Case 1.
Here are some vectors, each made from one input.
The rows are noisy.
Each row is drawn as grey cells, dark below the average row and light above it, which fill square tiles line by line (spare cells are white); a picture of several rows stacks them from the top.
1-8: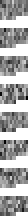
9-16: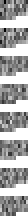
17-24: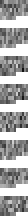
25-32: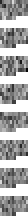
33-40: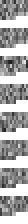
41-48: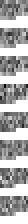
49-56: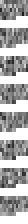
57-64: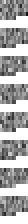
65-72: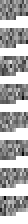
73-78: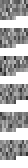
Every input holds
three true/false values.
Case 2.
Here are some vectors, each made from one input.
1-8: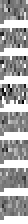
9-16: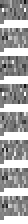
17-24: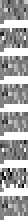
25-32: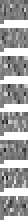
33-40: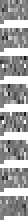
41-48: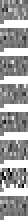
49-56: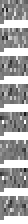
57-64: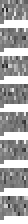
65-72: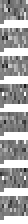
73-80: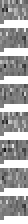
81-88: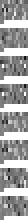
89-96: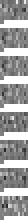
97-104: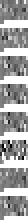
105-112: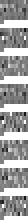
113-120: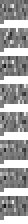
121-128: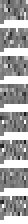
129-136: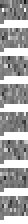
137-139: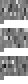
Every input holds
either a fixed value, or a node of a 17-node tree.
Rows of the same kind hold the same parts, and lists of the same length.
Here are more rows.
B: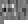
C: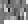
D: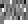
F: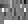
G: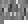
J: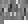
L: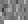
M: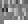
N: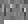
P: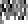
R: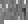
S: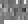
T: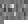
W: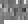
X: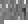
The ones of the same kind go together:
B, C, D, F, G, J, L, M, N, R, S, T, W, X
P

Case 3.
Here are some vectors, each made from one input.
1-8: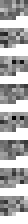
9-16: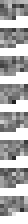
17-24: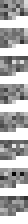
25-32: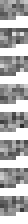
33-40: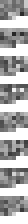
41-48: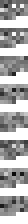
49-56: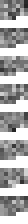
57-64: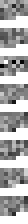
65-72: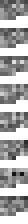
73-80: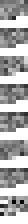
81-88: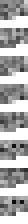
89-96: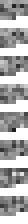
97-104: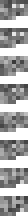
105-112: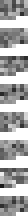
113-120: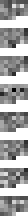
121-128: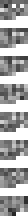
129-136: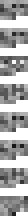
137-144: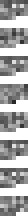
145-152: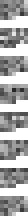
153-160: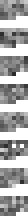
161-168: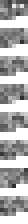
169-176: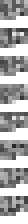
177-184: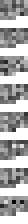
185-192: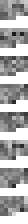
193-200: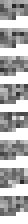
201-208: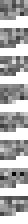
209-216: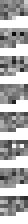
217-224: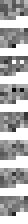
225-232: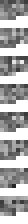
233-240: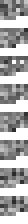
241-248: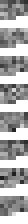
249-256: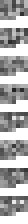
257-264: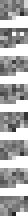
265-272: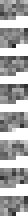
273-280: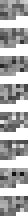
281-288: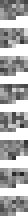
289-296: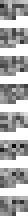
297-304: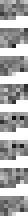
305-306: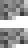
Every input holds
three true/false values.
